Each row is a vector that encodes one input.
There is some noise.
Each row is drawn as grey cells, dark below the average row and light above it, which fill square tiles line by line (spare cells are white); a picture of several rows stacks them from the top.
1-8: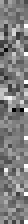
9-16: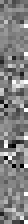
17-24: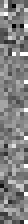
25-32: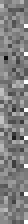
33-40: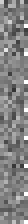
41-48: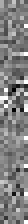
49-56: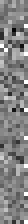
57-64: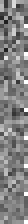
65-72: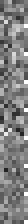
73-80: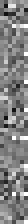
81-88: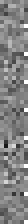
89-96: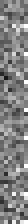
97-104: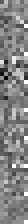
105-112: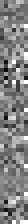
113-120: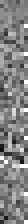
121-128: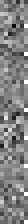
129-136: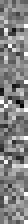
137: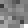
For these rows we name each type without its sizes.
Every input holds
either four true/false values, or a list of points on a line.
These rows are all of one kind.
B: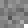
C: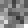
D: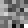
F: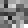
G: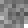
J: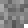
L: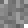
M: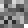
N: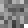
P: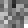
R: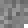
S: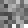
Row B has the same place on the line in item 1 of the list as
F and R.
